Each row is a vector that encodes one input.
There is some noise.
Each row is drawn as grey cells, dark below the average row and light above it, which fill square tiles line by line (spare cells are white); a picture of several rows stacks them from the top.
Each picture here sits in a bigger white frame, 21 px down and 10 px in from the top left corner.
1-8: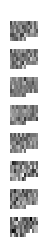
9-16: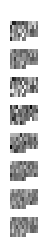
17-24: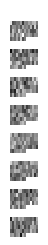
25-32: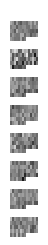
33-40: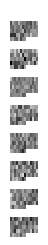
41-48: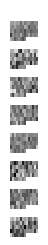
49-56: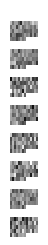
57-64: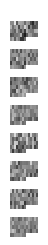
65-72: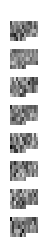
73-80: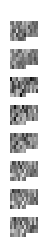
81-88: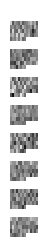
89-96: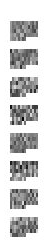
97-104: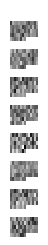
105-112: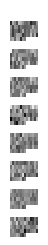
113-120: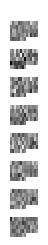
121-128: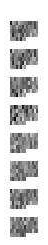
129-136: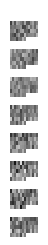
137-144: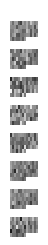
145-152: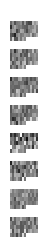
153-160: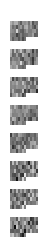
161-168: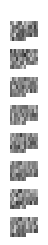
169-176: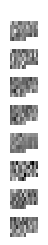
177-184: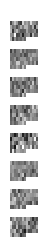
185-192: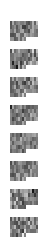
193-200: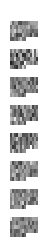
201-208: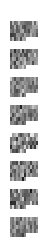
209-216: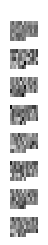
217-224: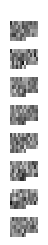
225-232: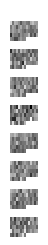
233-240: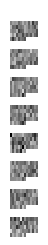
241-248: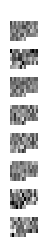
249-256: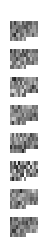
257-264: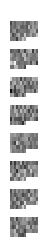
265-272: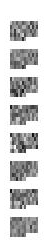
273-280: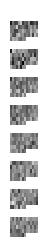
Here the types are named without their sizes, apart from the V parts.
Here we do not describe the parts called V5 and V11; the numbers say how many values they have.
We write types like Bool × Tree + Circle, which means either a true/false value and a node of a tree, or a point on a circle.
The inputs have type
(Circle + V11) × V5 + Tree.
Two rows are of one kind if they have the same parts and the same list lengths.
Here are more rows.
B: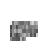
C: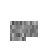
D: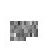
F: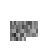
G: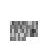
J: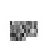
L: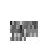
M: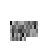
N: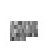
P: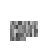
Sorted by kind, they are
B, G
C, D, N, P
F, J, L, M

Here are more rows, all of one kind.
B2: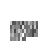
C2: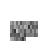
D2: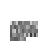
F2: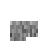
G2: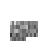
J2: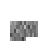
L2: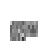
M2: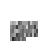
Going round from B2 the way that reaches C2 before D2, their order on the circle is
B2, C2, J2, F2, D2, G2, L2, M2.
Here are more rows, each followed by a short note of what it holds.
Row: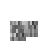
a point on a circle and a value of V5
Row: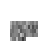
a point on a circle and a value of V5
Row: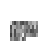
a point on a circle and a value of V5
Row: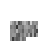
a point on a circle and a value of V5
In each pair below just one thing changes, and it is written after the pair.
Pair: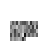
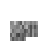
the value of V5
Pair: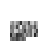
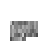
the value of V11
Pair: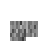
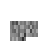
the value of V5
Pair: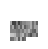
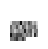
the value of V5
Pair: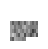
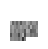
the value of V11
